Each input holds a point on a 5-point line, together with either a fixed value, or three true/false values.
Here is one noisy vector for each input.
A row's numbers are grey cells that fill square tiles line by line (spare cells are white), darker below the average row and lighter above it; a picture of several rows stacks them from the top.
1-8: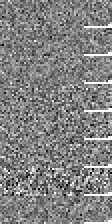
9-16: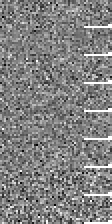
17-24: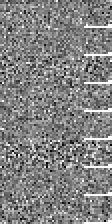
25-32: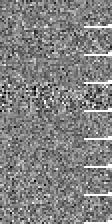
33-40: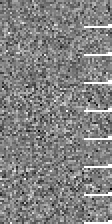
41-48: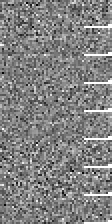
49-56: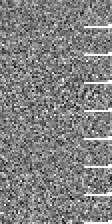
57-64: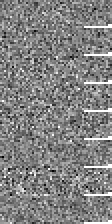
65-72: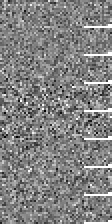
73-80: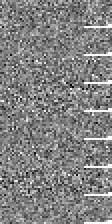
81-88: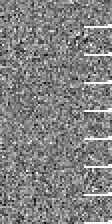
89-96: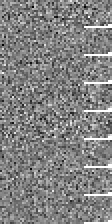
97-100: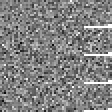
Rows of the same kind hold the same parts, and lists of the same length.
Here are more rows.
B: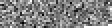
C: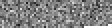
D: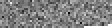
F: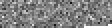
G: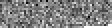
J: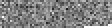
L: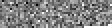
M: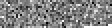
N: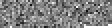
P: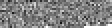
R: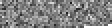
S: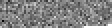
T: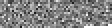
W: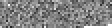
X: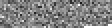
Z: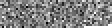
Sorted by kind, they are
B, F, J, M, N, R, X, Z
C, D, G, L, P, S, T, W

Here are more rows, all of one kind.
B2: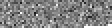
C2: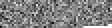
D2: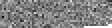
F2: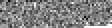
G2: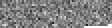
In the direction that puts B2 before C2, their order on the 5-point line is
B2, F2, G2, D2, C2.
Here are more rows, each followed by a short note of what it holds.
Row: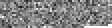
a point on a 5-point line
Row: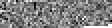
a point on a 5-point line and three true/false values
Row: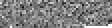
a point on a 5-point line
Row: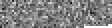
a point on a 5-point line
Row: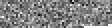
a point on a 5-point line
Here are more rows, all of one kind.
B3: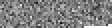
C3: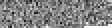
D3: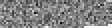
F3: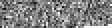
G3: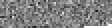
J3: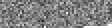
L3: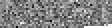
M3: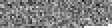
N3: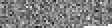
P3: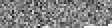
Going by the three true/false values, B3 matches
C3 and D3.
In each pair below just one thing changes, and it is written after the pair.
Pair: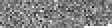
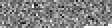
one of the three true/false values
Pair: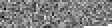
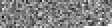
the place on the 5-point line
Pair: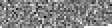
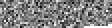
the place on the 5-point line
